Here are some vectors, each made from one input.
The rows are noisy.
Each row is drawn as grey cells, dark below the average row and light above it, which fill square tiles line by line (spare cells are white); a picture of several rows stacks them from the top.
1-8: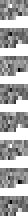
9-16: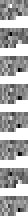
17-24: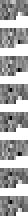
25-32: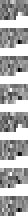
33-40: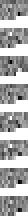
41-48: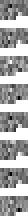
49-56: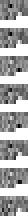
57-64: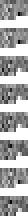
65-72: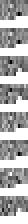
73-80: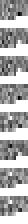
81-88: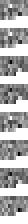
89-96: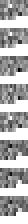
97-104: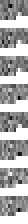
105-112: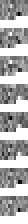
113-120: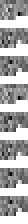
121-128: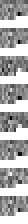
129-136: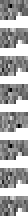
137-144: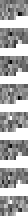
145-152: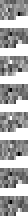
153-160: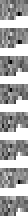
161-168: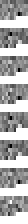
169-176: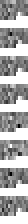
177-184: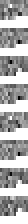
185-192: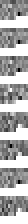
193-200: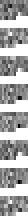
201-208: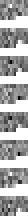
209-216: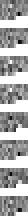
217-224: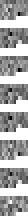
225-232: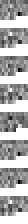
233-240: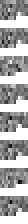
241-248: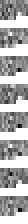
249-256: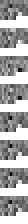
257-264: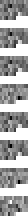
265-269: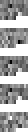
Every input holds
a true/false value, together with either a point on a 9-point line, or a list of up to two points on an 8-point line.
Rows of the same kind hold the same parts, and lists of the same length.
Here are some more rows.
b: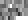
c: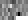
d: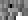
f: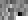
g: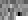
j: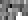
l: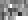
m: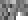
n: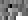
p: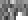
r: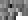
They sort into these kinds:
b, l, m, p
c, r
d, f, g, n
j

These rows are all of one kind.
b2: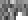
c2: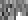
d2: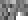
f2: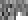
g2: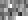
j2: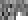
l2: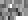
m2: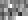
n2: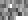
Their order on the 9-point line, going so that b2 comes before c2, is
b2, l2, n2, d2, g2, m2, j2, f2, c2.
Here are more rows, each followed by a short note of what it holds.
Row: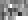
a point on a 9-point line and a true/false value
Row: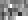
a point on a 9-point line and a true/false value
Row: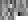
a true/false value, together with the empty list
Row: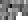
a true/false value, together with the empty list
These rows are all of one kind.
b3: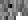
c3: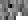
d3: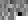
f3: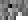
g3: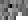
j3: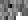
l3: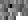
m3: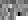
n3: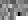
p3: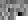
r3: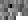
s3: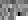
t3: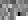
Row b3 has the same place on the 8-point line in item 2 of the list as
g3 and s3.
